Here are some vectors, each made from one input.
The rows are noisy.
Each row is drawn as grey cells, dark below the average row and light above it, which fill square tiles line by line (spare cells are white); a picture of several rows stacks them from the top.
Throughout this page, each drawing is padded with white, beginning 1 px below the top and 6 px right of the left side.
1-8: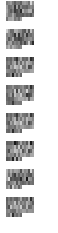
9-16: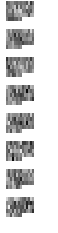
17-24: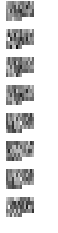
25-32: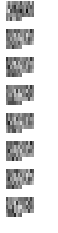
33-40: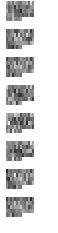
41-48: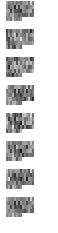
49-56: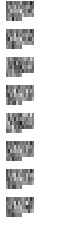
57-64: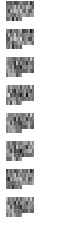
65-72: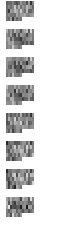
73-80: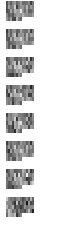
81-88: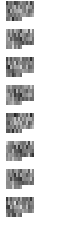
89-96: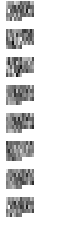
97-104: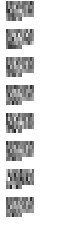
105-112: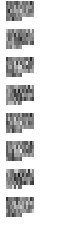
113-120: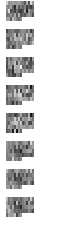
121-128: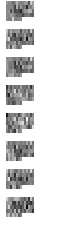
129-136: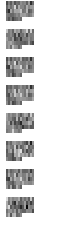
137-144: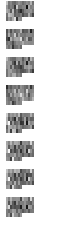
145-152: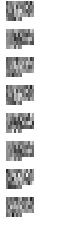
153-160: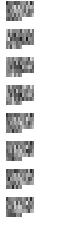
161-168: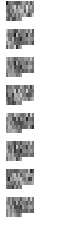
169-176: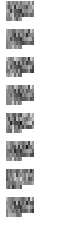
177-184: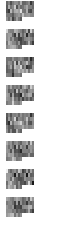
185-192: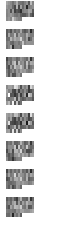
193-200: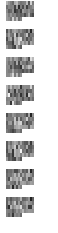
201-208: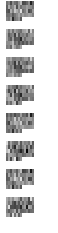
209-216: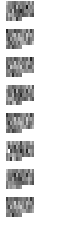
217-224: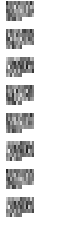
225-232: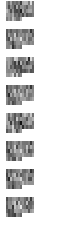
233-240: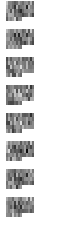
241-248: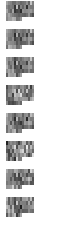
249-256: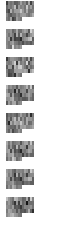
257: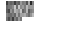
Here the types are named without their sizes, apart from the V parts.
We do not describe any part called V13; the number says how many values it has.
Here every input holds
a true/false value, together with either a point on a circle, or two values of V13.
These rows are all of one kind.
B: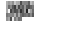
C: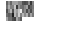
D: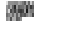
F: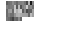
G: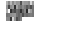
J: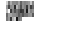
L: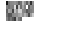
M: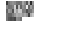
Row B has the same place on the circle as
F and M.
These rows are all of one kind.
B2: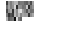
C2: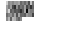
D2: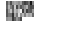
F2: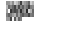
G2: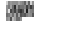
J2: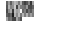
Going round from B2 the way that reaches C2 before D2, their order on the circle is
B2, J2, G2, C2, D2, F2.
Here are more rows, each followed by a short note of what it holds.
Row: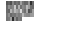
a true/false value and two values of V13
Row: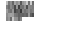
a true/false value and two values of V13
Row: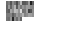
a true/false value and two values of V13
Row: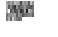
a point on a circle and a true/false value
